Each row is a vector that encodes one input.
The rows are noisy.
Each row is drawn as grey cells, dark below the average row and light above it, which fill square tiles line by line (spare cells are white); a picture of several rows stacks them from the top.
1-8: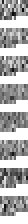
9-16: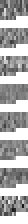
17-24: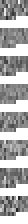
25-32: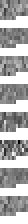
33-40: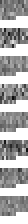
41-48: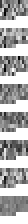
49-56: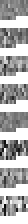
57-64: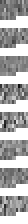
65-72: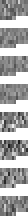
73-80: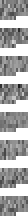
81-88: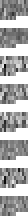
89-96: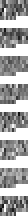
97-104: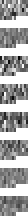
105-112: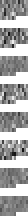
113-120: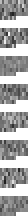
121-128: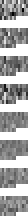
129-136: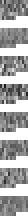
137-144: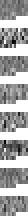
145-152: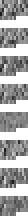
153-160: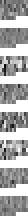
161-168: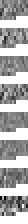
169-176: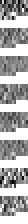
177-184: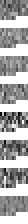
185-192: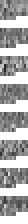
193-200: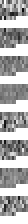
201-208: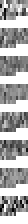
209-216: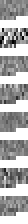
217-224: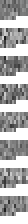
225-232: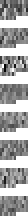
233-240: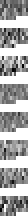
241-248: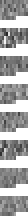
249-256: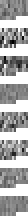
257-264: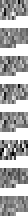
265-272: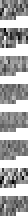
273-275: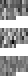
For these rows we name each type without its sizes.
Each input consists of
a list of points on a line.
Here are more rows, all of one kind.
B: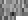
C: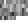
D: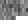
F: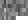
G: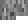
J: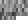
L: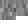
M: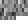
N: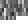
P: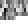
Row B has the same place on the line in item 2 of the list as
F and M.
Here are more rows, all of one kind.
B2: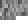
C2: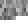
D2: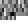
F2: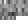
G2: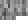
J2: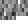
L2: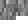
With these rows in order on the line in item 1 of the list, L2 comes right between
G2 and J2.
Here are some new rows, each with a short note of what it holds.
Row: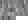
a list of one item
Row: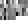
the empty list
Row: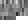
the empty list
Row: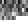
a list of one item
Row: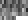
a list of one item
